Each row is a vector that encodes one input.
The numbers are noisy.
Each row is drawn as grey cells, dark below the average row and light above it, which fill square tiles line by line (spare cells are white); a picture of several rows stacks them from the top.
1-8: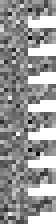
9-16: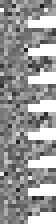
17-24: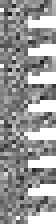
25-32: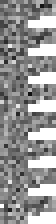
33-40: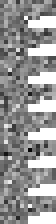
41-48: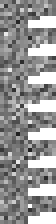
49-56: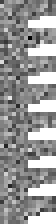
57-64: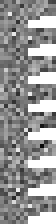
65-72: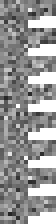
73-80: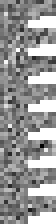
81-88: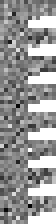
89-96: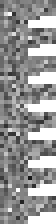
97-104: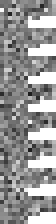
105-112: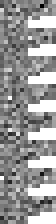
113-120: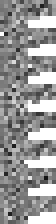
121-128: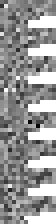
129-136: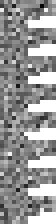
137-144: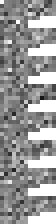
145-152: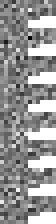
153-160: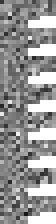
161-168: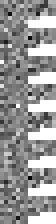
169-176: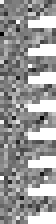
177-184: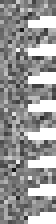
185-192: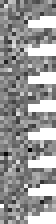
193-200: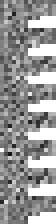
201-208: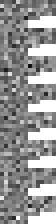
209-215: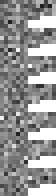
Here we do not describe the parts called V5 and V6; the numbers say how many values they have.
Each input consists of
either a point on each of four 7-point lines, or a value of V5 and a value of V6.
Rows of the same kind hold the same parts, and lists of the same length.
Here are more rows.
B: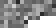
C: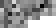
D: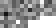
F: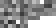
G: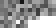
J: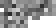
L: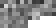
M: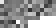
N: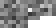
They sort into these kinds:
B, L, N
C, D, F, G, J, M

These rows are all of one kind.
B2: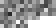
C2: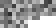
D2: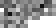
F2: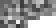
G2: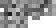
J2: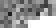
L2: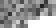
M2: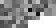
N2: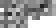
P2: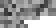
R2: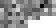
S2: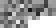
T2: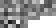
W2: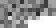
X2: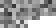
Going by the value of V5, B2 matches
C2, D2, T2 and X2.
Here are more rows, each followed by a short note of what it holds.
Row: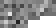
a point on each of four 7-point lines
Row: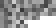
a value of V5 and a value of V6
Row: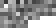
a point on each of four 7-point lines
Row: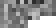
a point on each of four 7-point lines
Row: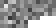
a point on each of four 7-point lines
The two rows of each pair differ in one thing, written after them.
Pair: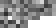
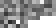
the value of V5
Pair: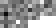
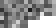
the value of V5
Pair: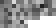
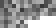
the value of V5
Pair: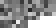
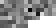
the value of V5
